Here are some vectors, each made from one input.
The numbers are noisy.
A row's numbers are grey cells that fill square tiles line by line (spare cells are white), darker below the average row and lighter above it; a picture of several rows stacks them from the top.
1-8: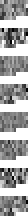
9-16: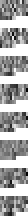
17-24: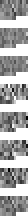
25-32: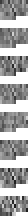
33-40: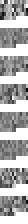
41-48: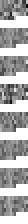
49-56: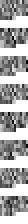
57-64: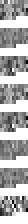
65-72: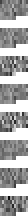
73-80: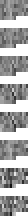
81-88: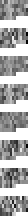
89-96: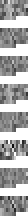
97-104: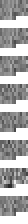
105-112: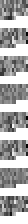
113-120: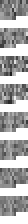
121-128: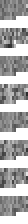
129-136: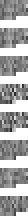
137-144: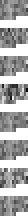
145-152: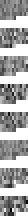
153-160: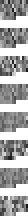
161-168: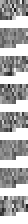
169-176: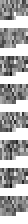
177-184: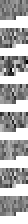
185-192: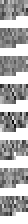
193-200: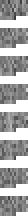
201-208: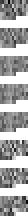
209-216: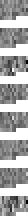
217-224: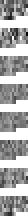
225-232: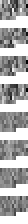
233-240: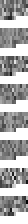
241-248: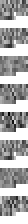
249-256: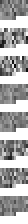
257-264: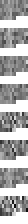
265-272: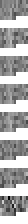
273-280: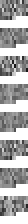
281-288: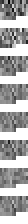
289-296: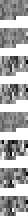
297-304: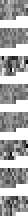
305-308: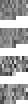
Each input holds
either a point on a 6-point circle, or a point on a 15-point circle, or a fixed value.
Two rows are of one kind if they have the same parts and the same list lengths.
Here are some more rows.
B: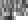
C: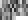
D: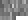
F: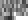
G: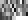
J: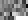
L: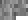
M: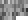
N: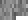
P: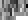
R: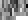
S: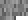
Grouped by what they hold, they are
B, C, F, G, J, P, R
D
L, M, N, S

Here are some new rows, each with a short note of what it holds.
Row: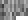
a fixed value
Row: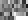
a point on a 6-point circle
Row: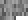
a point on a 15-point circle
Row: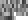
a point on a 6-point circle
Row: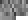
a point on a 15-point circle
